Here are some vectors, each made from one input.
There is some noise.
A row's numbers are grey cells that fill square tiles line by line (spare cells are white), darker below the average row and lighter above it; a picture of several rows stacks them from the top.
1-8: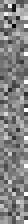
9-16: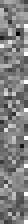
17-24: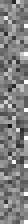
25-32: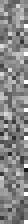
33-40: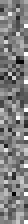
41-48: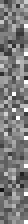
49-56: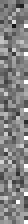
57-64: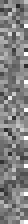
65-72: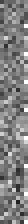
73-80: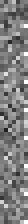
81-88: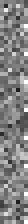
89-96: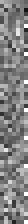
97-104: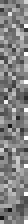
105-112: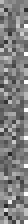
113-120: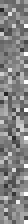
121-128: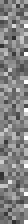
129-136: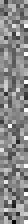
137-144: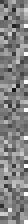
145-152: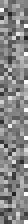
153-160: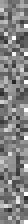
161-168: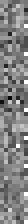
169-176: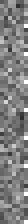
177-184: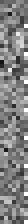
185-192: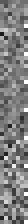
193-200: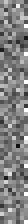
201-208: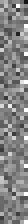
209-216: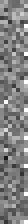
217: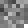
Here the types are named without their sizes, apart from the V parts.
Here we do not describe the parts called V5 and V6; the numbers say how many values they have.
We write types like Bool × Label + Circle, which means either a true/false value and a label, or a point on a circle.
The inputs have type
(Bool × V5 + V6) × Line × (Tree + Unit).
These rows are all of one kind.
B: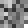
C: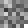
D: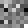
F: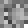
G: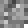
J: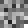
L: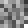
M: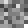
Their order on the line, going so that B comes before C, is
J, D, L, M, B, G, F, C.
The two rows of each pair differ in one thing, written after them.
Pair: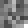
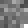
the place on the line
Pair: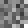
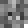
the true/false value
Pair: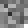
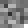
the node of the tree
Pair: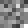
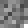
the node of the tree
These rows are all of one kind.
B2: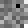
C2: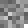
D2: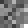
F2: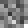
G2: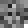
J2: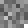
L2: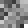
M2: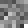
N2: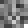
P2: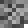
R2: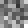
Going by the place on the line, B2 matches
F2, N2 and R2.
